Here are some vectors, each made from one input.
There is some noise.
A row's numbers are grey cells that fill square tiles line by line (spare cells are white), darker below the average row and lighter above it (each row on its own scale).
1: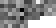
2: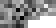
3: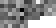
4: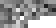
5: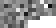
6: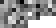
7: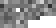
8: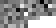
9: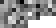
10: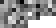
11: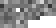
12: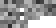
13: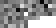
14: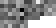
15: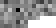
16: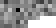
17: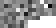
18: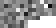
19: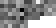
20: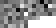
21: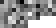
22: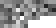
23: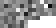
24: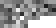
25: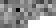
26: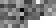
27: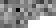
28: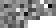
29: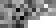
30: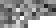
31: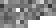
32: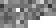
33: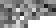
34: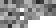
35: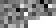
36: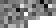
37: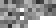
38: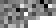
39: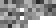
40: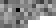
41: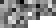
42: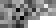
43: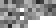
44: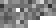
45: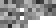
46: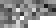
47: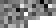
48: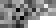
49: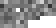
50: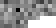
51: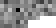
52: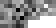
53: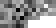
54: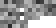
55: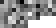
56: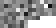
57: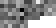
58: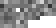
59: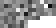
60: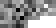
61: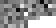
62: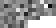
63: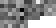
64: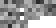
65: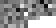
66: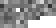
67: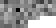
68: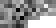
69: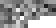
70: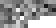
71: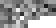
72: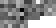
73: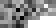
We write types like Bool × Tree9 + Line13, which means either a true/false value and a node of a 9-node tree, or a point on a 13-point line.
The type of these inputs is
Bool × Bool × Bool + Unit.
